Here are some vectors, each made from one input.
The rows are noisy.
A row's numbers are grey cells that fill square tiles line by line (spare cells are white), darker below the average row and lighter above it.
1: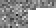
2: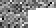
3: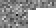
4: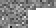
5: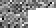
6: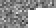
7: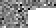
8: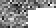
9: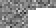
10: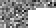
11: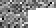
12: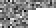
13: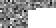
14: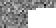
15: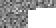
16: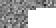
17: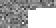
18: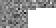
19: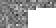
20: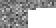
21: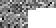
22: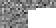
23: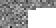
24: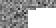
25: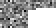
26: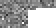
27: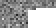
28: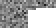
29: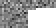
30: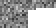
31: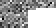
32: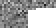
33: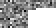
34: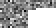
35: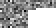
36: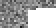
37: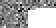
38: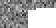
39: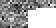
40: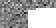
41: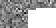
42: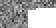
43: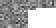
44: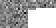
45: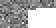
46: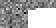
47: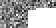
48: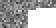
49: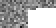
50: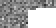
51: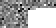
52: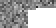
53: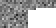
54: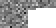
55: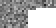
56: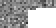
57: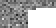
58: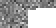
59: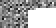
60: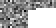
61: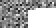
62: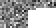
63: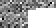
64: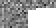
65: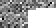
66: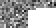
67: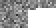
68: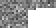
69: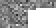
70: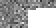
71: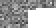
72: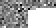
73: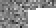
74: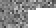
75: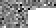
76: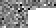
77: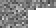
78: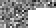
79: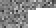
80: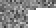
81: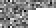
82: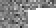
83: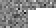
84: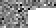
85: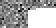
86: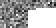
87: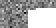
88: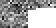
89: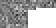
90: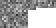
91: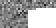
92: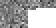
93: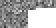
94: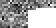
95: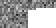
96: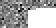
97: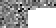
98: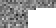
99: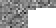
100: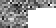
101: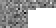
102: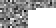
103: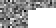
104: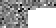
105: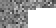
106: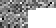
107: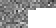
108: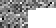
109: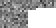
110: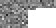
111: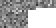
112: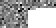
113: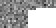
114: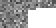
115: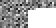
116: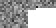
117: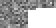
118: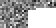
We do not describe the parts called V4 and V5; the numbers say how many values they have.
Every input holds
either a point on a 6-point line, or a true/false value, a value of V4 and a value of V5.
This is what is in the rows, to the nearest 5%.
About 40% of them hold a point on a 6-point line. The rest hold a true/false value, a value of V4 and a value of V5.
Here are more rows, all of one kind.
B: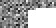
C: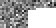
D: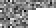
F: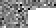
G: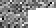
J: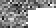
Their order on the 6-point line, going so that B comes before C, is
J, G, B, F, C, D.
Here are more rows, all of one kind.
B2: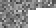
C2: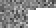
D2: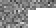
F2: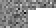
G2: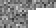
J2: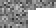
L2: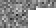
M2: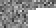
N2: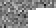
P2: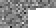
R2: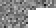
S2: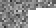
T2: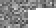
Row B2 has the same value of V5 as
L2 and S2.
